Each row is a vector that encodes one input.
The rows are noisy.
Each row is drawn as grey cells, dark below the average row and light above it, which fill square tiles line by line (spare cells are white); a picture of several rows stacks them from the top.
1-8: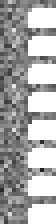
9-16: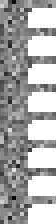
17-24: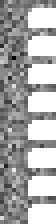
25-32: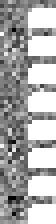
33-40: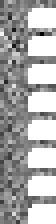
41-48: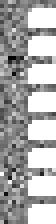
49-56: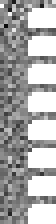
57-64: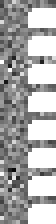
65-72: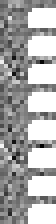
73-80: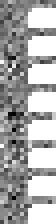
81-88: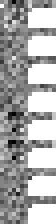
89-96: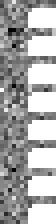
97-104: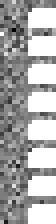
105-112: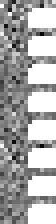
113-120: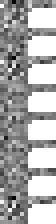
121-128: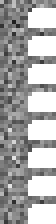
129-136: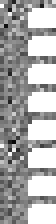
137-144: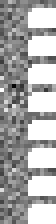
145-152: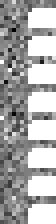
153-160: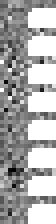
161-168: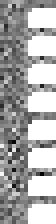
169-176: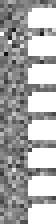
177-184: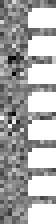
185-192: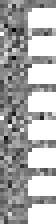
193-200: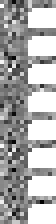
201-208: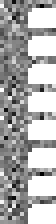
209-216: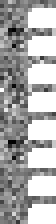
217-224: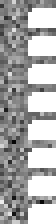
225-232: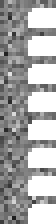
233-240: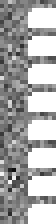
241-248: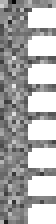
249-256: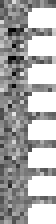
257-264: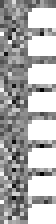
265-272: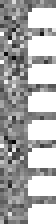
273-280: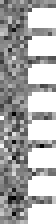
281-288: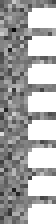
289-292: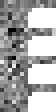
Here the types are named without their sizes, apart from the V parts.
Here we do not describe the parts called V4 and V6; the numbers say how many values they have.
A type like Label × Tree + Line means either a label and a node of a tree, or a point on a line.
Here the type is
Bool × (Circle + V4) + V6.
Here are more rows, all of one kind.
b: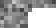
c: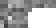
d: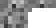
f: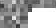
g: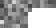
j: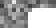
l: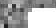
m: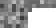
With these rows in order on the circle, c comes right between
b and l.
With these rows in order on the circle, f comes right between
j and m.
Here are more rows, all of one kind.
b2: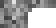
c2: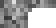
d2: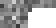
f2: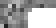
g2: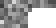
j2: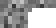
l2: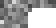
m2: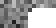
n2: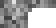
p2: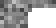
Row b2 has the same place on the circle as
c2 and n2.
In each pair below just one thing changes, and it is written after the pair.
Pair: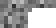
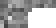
the place on the circle
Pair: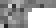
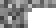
the true/false value
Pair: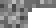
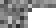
the true/false value
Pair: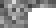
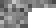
the place on the circle
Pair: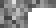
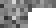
the place on the circle
